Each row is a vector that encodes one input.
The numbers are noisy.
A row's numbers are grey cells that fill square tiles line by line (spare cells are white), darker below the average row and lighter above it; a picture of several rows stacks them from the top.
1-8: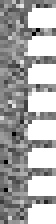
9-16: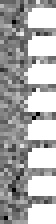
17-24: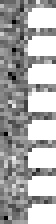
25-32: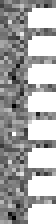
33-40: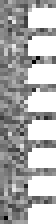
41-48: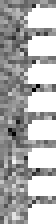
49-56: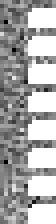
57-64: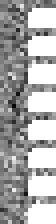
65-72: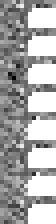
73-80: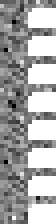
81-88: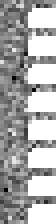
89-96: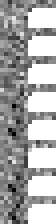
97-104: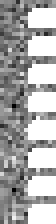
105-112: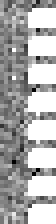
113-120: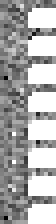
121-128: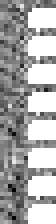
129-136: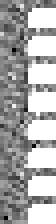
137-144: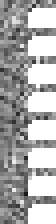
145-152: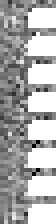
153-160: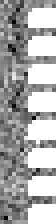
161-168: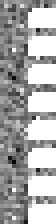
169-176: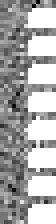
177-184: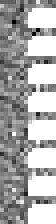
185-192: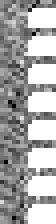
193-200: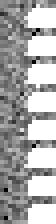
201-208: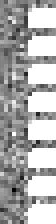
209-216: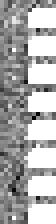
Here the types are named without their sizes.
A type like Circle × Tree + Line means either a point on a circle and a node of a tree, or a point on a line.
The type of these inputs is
Label + Line.
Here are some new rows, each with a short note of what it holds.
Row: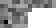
a label
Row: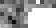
a point on a line
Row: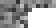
a label
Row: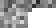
a point on a line
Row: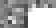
a point on a line
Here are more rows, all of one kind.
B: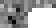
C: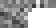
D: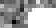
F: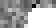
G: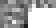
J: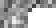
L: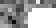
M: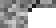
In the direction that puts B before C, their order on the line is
B, L, D, C, F, M, J, G.
